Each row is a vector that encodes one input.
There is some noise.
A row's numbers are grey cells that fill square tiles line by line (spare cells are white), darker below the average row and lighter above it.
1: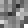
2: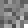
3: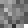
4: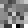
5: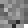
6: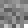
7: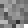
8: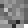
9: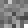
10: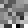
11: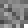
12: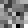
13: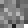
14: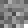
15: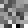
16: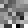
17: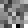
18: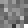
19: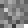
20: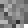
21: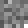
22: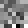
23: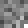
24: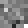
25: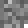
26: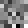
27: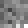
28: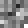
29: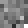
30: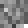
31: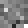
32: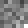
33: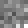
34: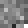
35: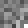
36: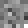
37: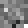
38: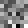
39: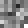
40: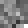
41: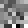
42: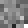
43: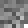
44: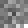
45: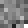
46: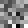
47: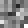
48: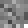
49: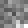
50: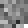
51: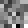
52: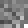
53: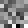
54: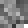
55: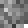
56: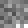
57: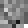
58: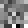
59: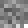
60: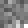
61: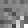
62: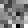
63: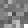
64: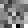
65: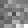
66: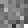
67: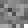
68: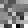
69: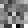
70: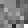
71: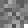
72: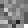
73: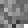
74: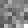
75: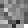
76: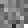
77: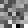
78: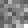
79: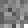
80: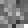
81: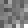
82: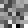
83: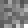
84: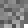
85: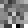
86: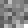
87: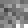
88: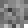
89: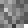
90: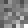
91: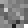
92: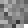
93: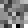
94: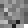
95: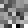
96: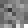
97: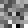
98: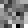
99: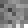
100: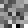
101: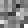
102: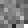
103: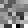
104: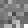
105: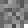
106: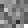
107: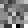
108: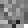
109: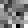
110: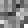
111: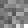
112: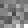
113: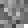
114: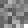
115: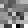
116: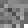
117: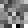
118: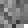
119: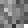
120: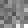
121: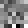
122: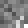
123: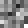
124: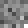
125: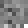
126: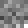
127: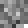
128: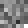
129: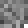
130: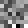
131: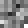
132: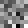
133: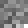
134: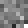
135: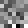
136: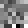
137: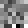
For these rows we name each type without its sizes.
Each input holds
either a point on a line, or a list of points on a circle.
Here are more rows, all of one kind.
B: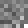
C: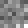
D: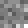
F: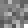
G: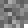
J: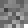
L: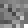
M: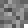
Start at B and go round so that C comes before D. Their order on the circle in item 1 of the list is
B, M, J, G, F, C, D, L.
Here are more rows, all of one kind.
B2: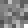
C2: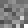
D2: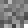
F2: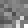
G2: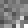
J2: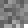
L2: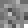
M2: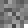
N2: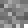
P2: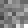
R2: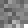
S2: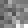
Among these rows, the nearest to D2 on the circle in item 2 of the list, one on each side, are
L2 and M2.
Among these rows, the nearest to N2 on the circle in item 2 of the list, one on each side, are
C2 and M2.
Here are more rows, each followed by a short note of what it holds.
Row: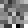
a point on a line
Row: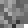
a list of one item
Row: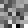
a point on a line
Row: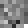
a list of one item
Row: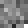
a list of one item
